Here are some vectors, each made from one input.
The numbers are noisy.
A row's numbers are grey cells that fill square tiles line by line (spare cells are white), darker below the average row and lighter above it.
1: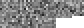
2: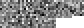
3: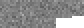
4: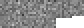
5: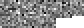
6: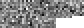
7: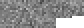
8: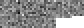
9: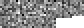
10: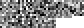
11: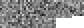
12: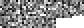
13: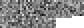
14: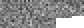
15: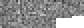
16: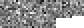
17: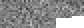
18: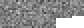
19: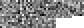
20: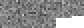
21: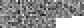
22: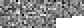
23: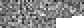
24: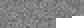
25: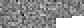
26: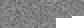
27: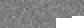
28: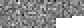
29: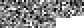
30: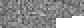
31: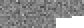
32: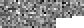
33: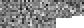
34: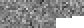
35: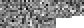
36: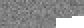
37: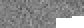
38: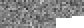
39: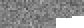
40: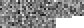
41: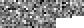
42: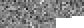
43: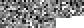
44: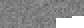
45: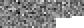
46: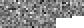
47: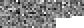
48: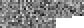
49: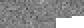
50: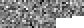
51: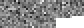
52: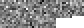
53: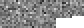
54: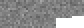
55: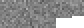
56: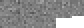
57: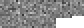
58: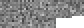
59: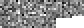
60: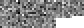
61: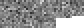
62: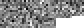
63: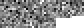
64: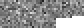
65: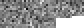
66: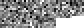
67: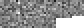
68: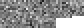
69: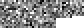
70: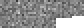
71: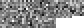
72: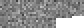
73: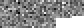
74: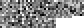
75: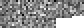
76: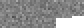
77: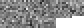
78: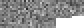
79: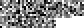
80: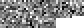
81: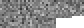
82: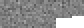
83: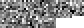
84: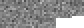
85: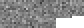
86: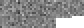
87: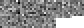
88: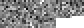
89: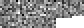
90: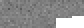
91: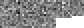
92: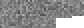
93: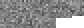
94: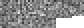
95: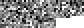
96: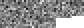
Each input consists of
a node of a 16-node tree.
